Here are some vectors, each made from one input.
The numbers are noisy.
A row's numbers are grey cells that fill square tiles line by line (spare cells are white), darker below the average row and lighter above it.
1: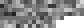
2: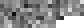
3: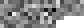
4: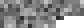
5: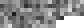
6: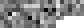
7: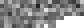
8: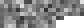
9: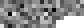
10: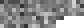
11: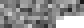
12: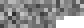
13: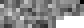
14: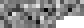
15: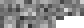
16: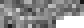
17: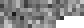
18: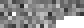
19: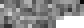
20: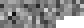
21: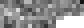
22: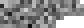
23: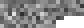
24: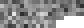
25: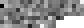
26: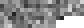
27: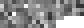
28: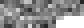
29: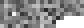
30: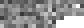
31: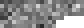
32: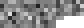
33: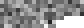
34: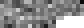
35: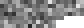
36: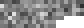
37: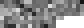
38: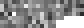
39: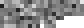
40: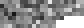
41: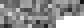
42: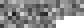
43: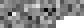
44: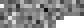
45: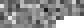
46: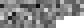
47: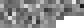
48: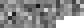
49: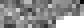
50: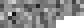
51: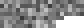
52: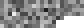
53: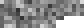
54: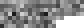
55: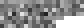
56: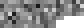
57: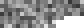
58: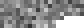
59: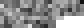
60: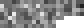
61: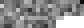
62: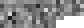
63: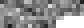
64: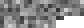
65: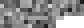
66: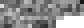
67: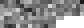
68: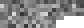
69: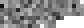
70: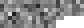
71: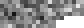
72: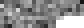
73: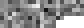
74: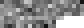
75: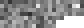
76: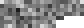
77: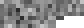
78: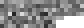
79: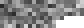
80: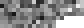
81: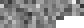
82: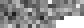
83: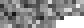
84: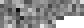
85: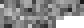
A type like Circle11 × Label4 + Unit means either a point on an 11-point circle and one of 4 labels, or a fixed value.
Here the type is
Bool × Line4 × (Tree9 + Unit).
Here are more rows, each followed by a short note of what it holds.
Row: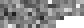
a point on a 4-point line, a node of a 9-node tree and a true/false value
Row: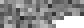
a point on a 4-point line, a node of a 9-node tree and a true/false value
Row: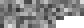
a point on a 4-point line, a node of a 9-node tree and a true/false value
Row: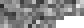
a point on a 4-point line, a node of a 9-node tree and a true/false value
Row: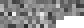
a point on a 4-point line, a node of a 9-node tree and a true/false value
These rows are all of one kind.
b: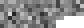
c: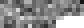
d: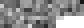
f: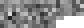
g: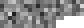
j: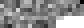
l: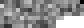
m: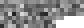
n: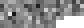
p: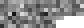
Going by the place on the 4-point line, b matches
f, j and l.
